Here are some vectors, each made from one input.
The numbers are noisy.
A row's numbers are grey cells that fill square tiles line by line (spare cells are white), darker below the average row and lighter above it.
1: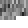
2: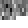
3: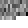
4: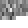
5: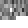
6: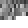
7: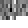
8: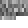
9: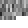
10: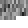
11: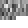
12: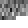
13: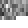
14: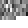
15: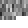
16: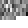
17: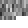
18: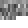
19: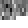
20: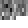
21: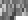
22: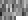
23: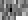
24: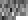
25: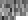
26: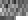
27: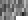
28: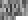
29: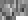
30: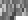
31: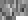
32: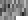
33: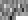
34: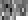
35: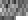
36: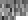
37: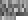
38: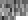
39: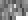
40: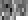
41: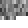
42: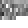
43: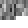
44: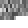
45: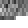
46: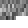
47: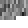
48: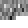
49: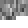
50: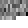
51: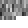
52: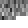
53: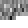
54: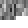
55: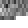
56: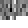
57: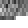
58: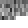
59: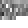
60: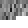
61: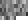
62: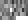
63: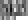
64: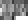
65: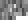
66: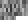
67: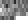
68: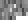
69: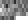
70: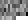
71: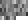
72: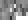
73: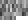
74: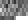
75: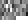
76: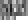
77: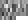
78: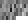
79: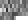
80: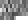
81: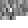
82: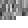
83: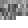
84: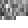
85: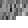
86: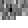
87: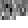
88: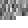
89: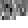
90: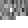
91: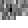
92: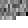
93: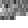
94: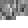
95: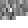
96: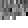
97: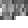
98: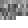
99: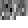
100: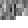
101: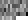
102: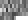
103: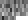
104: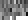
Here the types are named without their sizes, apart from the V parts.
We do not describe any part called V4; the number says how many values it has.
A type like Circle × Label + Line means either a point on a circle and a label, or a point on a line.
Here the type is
Circle × (Line + V4).
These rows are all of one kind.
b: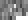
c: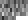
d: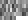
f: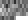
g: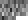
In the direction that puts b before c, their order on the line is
b, g, c, f, d.
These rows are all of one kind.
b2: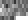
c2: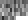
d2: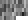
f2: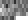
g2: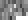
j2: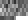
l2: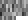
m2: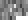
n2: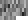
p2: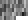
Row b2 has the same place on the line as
c2, f2 and n2.
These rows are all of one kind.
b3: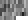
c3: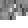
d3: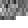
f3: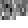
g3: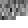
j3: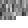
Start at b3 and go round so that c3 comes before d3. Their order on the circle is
b3, j3, c3, d3, g3, f3.
